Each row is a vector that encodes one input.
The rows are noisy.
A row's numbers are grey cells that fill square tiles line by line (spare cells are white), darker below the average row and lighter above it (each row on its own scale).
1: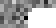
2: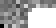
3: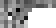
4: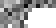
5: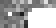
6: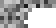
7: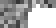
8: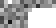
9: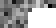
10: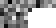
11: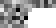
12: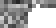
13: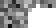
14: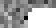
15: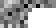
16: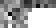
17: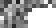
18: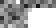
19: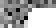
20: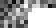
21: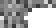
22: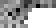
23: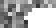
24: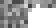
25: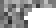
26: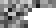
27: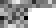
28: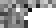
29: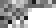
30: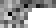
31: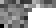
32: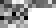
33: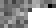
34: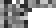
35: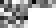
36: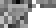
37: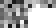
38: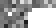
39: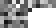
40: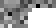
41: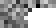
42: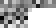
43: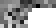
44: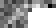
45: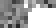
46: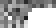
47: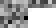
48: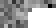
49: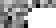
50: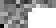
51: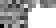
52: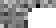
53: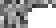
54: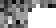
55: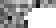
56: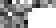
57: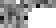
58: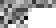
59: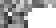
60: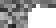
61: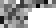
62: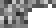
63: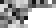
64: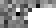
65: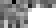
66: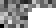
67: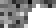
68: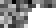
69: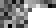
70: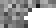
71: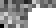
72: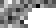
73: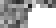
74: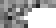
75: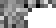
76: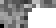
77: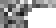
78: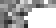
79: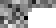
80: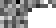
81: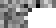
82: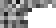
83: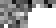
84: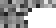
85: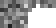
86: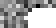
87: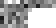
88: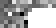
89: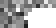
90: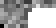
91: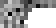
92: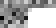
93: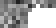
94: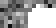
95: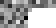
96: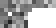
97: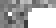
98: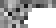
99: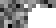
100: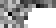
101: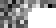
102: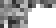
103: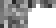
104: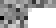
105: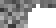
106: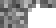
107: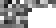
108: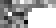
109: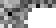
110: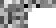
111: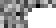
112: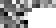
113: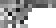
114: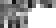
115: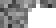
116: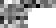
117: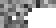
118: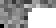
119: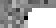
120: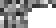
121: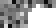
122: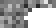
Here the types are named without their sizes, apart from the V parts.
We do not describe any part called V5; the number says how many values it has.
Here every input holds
a point on a line, together with either a point on a line and a true/false value, or a value of V5.
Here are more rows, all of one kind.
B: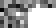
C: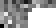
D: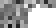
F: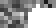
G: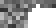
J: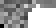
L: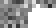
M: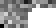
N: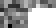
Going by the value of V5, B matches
F, G and N.
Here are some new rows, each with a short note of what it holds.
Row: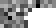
a point on each of two lines and a true/false value
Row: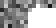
a point on a line and a value of V5
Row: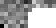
a point on a line and a value of V5
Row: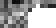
a point on a line and a value of V5
